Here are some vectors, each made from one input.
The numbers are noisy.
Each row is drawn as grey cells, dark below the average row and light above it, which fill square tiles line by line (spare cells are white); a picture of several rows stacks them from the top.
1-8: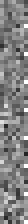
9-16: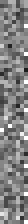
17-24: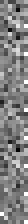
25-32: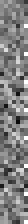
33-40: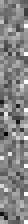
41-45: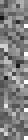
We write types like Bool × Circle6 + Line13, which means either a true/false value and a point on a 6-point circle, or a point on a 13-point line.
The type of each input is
List2(Line5).
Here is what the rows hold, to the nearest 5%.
All of them are lists of up to two points on a 5-point line: about 15% are empty, 35% hold one and 50% two.
